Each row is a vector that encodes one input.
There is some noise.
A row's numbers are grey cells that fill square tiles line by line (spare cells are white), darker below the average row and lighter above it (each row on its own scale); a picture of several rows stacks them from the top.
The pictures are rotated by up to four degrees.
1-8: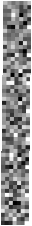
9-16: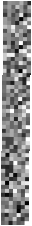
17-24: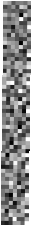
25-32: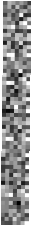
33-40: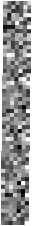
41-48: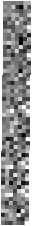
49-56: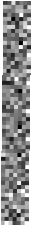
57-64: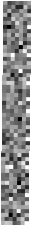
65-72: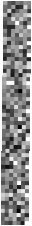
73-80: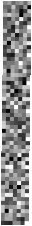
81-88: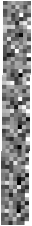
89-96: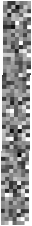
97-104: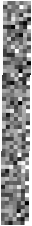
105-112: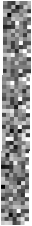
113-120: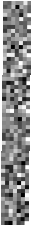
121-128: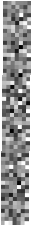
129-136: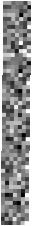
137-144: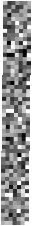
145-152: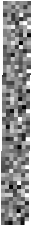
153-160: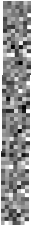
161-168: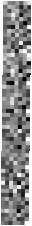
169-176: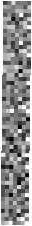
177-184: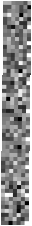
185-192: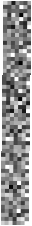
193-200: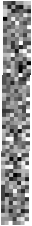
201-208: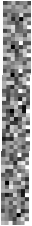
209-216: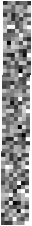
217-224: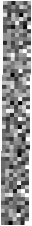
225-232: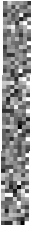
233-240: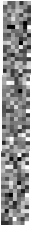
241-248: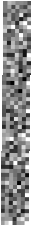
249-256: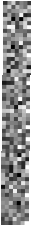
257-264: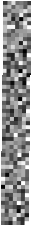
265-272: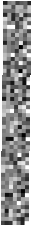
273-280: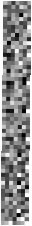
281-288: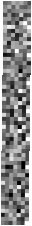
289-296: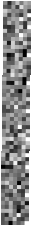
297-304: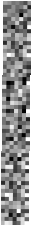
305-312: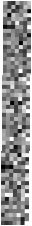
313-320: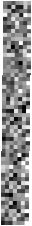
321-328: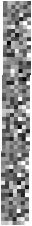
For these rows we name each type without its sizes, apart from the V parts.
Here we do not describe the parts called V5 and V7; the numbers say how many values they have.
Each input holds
either a point on a line and a value of V5, or a true/false value and a value of V7.
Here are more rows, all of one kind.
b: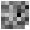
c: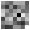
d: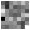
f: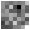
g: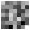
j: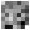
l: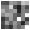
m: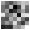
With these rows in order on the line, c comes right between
d and m.
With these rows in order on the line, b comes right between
f and j.
